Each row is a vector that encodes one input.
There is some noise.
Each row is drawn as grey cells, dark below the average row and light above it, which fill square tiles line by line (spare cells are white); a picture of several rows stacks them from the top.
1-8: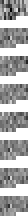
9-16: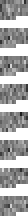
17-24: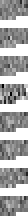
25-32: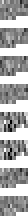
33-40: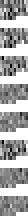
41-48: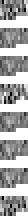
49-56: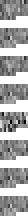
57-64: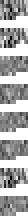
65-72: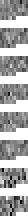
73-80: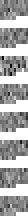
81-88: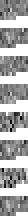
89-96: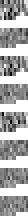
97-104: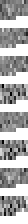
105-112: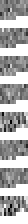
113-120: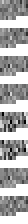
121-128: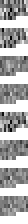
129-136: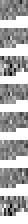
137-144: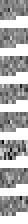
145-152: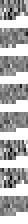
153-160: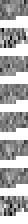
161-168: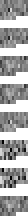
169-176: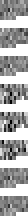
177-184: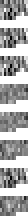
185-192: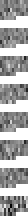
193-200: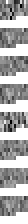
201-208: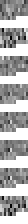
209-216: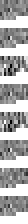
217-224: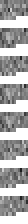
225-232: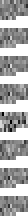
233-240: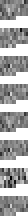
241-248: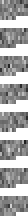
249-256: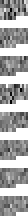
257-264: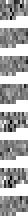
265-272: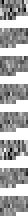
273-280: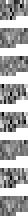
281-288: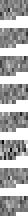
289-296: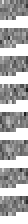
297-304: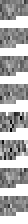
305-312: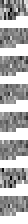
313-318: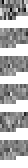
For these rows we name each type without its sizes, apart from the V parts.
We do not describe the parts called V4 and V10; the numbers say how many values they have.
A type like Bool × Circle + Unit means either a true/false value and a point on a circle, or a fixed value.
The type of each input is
Line × (Line + V4) + List(Label × V10).
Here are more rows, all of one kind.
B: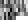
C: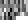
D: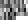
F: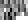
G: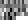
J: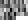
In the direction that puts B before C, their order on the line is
B, D, J, G, F, C.
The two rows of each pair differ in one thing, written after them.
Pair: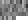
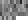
the value of V10 in item 1 of the list
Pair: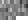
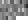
the value of V10 in item 1 of the list
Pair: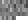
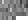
the value of V10 in item 1 of the list
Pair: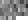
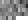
the label in item 1 of the list
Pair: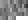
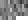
the value of V10 in item 1 of the list
